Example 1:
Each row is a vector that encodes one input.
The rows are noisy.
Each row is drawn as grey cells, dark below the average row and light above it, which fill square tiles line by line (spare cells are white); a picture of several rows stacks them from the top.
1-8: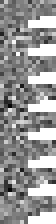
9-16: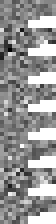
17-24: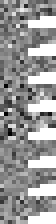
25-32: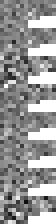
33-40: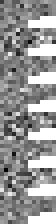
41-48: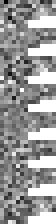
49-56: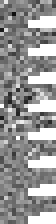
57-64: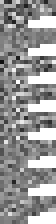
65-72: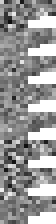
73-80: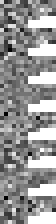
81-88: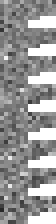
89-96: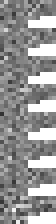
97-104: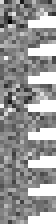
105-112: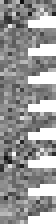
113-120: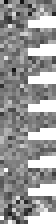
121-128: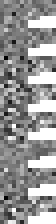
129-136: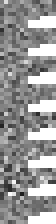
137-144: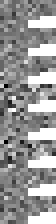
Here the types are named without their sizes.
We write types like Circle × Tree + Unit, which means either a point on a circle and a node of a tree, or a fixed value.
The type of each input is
Line + List(Circle).
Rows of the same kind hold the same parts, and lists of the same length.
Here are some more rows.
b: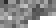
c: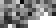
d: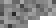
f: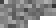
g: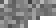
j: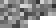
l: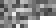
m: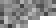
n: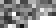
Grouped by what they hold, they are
b, j
c, n
d, f, g, m
l

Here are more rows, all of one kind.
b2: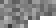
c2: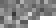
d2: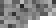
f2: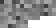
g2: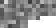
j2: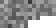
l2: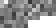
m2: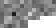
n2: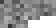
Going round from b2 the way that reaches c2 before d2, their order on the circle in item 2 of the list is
b2, n2, m2, c2, l2, f2, d2, j2, g2.
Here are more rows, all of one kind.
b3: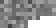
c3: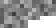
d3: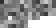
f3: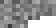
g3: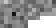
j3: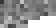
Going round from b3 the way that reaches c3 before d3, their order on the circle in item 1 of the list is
b3, c3, g3, d3, j3, f3.
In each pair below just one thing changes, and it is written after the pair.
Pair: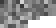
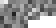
the place on the circle in item 1 of the list
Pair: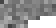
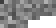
the place on the circle in item 2 of the list
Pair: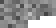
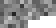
the place on the circle in item 1 of the list
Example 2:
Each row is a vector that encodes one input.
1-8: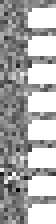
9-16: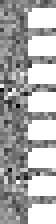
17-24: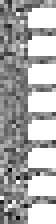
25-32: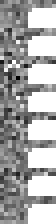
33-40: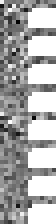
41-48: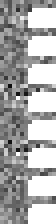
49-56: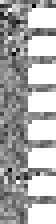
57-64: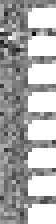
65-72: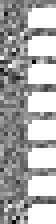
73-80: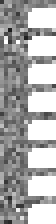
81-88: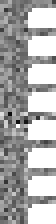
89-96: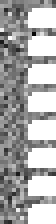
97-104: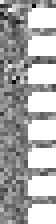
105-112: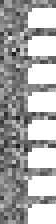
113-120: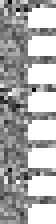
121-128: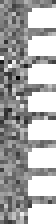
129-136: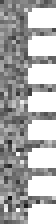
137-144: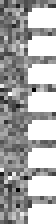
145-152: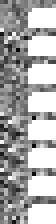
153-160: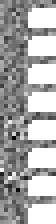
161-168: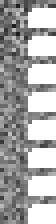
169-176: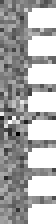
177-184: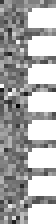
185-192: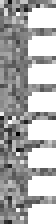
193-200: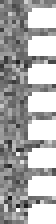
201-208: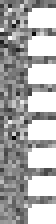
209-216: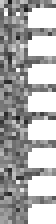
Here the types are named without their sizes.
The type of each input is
Bool × Tree + Line.
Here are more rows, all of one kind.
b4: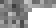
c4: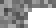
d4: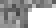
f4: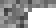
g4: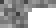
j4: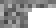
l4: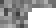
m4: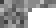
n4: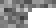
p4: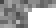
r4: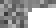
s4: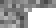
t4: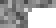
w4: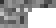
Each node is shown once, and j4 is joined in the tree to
d4 and r4.
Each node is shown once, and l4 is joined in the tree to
c4 and g4.
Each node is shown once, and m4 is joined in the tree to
b4 and r4.
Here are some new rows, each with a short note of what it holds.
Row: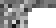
a point on a line
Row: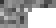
a node of a tree and a true/false value
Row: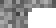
a node of a tree and a true/false value
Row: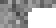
a node of a tree and a true/false value
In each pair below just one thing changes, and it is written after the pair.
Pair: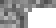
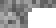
the true/false value
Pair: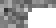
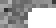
the true/false value
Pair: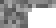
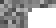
the node of the tree
